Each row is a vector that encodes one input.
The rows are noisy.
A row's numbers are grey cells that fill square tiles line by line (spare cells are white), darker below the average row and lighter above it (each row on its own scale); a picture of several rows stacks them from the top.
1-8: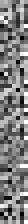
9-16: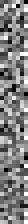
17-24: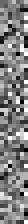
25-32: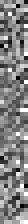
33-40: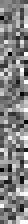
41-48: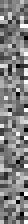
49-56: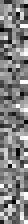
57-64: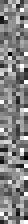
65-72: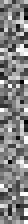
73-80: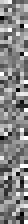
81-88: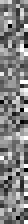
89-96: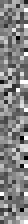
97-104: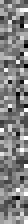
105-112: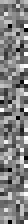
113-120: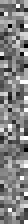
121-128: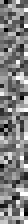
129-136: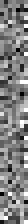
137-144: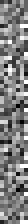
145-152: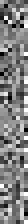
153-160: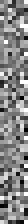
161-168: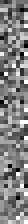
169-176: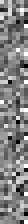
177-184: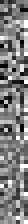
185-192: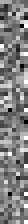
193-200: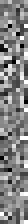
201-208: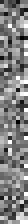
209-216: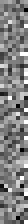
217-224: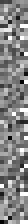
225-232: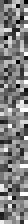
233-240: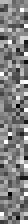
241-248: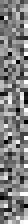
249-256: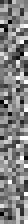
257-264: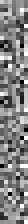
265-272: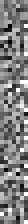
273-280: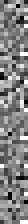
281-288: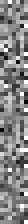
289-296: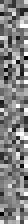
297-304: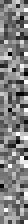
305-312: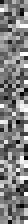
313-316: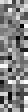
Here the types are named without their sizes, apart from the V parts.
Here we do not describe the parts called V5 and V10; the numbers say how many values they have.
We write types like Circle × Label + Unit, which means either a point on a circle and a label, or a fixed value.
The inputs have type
Bool × (Line + V10) + V5.
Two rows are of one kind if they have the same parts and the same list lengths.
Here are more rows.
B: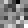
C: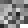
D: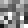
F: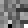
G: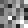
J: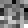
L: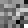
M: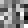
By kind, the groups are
B, G, J
C, D, L, M
F

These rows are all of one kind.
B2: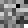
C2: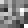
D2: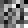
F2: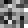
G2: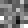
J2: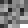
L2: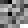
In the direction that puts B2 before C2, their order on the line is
J2, D2, B2, G2, C2, L2, F2.
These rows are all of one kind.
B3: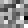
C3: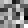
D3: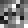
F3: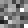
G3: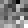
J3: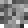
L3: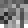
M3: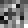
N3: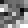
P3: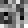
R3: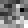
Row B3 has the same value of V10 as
G3, J3, L3 and R3.
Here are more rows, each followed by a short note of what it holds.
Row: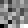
a point on a line and a true/false value
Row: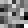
a true/false value and a value of V10
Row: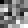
a true/false value and a value of V10
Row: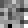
a value of V5
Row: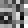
a true/false value and a value of V10
